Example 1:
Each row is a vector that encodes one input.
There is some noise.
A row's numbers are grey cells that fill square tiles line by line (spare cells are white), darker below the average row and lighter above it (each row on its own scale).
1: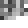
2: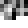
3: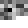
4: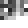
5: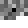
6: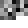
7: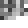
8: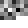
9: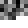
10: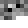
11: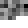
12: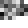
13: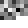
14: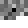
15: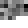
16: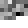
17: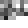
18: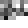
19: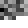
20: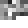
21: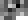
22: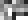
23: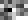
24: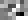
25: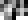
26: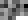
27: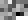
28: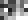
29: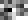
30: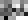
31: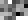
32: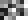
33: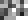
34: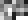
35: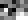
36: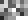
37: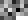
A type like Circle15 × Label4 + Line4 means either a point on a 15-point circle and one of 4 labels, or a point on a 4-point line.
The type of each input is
Label8.
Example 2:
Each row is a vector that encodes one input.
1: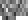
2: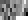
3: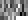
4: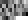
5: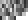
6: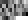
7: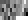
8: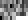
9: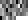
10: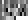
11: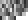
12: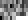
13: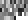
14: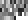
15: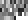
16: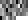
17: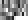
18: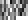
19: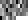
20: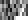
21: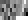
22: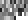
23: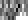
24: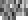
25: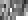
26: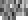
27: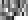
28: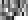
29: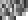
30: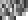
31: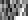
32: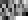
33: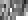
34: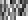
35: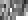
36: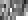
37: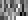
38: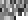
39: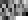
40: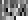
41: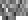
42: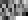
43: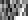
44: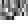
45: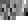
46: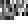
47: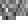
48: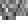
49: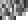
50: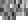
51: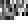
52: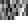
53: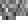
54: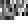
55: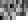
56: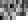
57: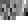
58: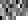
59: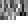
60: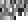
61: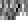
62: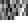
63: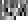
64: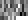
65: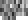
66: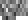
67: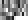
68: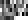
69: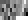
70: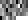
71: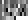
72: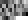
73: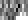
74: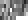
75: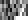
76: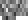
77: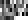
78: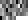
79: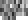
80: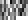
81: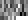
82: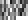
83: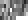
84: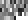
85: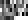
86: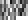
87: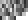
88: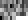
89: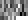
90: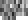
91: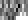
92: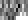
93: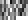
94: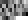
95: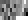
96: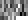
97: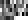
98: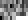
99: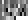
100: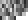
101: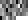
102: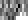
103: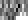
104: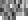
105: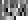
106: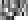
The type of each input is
Bool × Bool × Bool × Bool.
